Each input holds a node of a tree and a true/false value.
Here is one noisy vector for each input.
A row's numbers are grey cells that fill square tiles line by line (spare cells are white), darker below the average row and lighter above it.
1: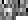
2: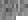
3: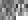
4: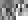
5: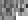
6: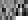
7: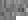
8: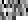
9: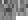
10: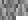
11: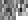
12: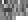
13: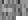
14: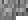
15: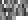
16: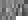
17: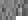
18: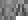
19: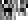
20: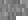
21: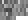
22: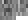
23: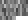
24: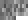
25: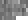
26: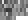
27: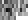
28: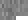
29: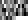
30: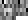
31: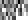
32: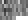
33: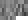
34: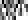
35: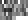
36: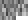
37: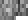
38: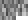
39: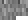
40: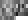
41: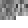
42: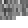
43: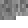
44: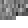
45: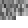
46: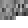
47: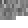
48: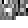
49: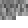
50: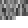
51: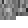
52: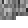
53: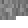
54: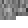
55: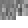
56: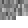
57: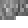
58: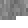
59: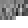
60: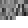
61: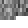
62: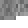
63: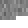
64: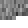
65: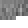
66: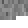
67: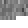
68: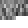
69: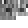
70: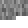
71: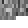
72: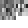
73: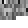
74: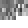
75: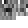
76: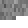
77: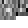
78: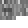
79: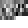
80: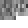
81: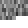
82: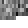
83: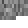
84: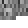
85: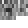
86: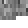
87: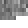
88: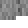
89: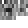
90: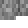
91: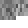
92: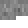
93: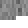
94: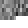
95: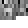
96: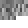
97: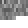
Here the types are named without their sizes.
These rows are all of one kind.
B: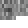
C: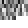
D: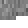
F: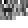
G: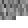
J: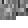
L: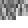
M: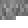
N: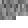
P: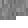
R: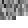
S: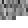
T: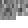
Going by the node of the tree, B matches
D and P.
